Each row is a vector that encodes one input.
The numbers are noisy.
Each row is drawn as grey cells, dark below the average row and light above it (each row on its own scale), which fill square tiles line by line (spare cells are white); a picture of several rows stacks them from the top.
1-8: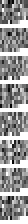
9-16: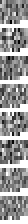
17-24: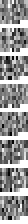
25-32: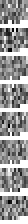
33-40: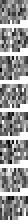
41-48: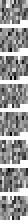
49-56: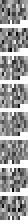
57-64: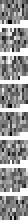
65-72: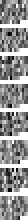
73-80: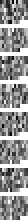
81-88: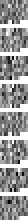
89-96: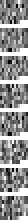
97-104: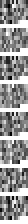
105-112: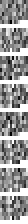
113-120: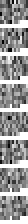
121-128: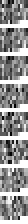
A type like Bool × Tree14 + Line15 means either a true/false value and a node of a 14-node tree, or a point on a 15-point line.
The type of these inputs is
Bool × (Label6 + Line6).
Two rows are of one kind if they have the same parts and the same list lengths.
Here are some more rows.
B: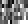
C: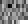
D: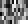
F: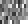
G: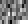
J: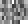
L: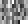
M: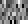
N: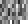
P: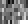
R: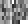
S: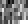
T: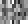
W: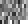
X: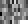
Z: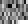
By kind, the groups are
B, D, F, N, P, S, W, X
C, G, J, L, M, R, T, Z

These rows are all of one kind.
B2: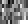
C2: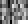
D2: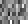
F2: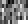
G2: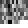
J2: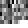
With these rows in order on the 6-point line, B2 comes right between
C2 and F2.
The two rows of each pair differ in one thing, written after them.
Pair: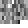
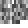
the label
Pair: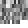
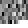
the true/false value
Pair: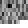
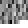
the label
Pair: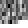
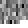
the label
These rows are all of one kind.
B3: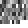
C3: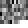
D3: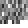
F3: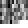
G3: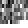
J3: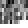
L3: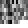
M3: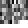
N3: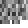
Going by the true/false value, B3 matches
D3 and N3.
